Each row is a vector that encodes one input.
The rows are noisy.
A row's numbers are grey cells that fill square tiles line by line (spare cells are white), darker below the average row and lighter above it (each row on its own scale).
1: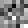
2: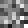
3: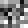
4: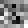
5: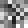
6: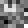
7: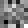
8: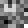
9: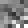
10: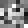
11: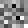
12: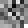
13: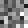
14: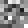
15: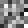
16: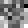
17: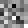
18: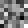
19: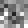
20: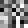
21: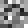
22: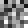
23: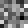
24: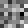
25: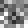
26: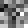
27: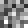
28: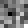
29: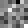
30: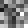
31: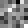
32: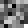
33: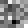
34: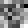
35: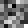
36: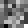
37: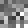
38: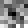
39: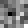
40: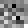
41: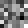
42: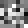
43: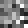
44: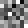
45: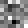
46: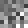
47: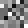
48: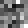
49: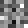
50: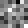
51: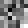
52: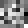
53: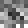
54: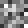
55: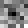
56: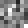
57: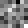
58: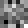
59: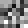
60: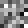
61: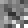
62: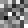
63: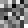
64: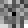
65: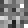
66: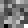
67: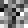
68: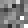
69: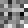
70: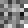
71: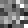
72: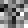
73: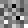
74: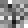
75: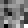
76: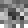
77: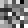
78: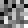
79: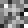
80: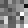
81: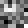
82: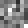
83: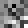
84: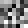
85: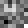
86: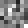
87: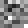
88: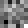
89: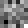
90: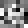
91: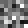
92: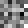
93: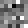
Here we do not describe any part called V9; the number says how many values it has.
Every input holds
either a point on a 6-point line and a value of V9, or a point on an 8-point line.
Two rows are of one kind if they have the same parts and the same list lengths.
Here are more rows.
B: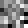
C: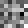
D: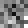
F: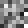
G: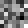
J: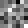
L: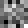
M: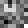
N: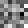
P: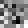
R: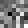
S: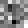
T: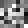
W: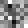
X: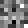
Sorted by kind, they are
B, D, P, R, S, W, X
C, F, G, J, L, M, N, T

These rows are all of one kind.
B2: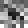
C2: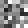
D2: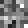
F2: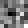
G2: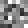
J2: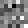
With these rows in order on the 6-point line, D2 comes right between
F2 and J2.
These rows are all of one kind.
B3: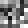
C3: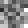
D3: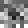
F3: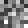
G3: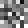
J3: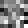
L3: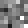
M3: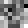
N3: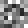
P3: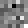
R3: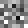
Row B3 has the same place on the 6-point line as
G3, J3 and L3.
